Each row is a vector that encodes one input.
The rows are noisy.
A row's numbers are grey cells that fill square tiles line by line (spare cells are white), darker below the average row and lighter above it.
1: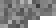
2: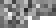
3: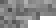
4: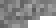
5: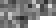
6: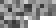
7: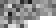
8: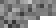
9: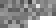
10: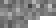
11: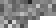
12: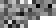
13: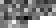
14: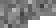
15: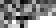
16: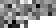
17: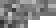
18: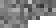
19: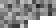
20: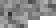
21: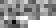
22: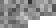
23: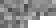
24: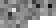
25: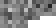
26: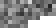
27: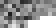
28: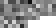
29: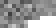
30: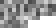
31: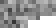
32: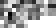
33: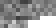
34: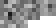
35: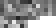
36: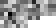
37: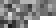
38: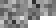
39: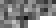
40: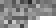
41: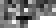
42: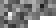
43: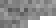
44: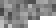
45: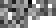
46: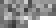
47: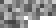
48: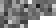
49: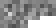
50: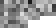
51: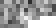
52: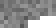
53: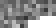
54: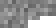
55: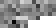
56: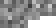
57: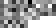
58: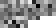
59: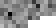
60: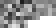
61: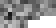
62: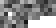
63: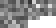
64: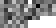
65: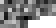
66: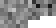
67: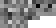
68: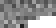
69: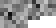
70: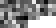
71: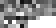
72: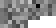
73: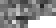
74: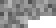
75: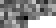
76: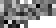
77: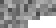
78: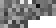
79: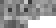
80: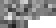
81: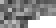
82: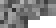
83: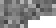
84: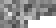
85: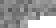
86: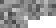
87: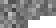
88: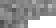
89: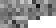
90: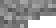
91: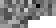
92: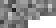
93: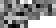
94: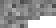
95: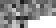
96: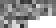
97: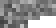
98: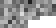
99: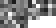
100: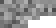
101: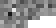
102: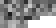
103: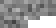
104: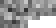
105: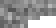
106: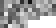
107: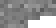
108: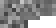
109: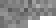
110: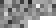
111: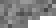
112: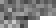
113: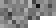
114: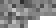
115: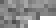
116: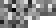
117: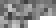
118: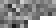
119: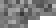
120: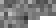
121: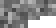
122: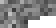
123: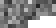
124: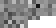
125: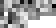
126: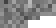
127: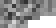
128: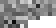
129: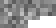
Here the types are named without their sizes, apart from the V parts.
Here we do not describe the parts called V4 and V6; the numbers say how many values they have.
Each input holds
a node of a tree and a value of V6, together with either three true/false values, or a value of V4.
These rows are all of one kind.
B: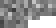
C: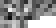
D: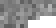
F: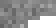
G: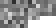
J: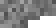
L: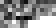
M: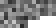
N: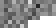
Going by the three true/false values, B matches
C, J and M.
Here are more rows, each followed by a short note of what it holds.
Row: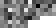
a node of a tree, three true/false values and a value of V6
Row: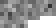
a node of a tree, three true/false values and a value of V6
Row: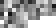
a node of a tree, a value of V4 and a value of V6
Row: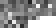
a node of a tree, a value of V4 and a value of V6
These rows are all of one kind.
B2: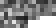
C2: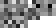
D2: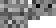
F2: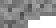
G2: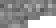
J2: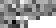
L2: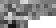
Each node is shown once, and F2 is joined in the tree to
C2 and D2.
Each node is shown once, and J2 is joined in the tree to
D2 and G2.
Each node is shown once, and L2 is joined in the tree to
B2 and D2.
